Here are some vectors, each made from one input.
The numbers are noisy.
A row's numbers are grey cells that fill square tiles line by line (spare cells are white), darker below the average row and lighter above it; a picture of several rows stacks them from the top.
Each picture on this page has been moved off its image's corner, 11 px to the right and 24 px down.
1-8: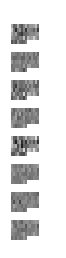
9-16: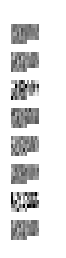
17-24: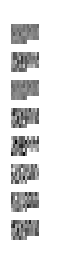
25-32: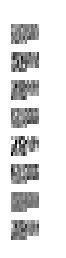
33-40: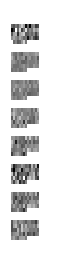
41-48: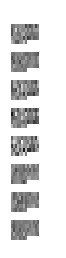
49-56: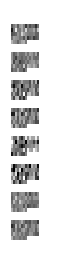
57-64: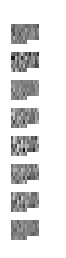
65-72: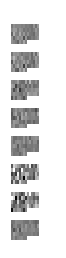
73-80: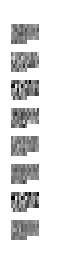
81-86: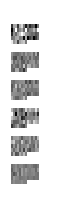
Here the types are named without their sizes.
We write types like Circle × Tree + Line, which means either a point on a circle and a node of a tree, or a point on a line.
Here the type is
Bool × Circle.
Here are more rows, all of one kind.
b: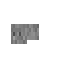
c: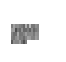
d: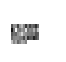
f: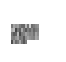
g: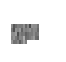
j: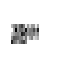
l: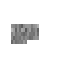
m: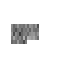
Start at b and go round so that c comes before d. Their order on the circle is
b, m, f, c, j, d, l, g.
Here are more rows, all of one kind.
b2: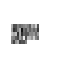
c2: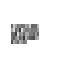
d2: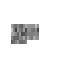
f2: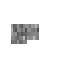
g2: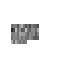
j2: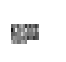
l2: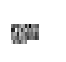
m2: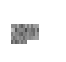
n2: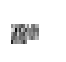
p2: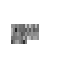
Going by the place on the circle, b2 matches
g2 and p2.
